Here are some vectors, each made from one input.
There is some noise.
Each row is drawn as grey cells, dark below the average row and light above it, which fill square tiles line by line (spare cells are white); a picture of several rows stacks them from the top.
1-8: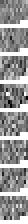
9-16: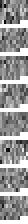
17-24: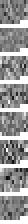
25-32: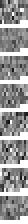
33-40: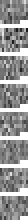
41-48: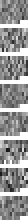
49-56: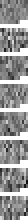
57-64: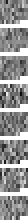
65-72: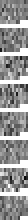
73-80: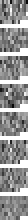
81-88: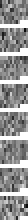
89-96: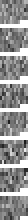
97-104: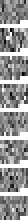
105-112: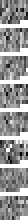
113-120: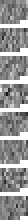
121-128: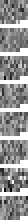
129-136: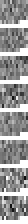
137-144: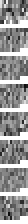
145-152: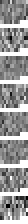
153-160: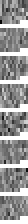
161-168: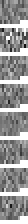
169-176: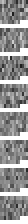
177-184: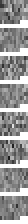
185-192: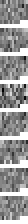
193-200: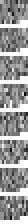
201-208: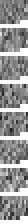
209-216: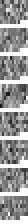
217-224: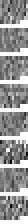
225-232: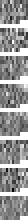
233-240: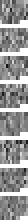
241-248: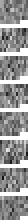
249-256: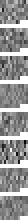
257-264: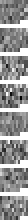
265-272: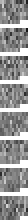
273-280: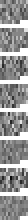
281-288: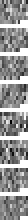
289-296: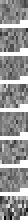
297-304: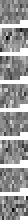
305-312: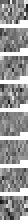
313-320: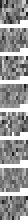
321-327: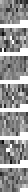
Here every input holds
a list of up to three points on a 6-point line.
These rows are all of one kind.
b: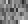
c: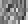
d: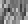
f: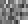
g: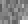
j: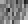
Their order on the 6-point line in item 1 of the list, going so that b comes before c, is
b, f, d, j, g, c.
